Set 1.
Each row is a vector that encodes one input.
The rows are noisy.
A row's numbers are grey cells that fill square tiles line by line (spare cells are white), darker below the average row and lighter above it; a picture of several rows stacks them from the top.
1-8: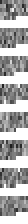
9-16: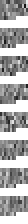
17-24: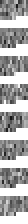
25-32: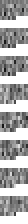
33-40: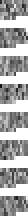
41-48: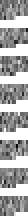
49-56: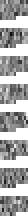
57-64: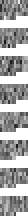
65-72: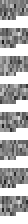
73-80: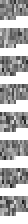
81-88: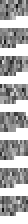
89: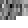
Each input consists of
one of 11 labels.
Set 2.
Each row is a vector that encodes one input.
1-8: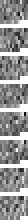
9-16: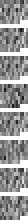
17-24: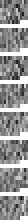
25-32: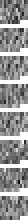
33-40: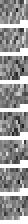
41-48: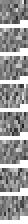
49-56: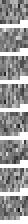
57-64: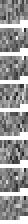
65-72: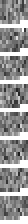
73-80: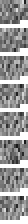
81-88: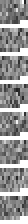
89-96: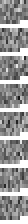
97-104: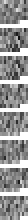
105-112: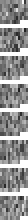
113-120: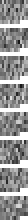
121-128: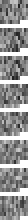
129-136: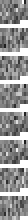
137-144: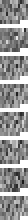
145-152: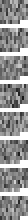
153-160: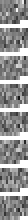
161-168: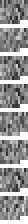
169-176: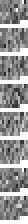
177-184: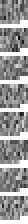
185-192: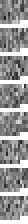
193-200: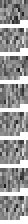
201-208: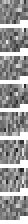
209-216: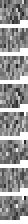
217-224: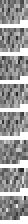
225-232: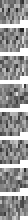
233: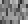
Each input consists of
a point on an 8-point line.
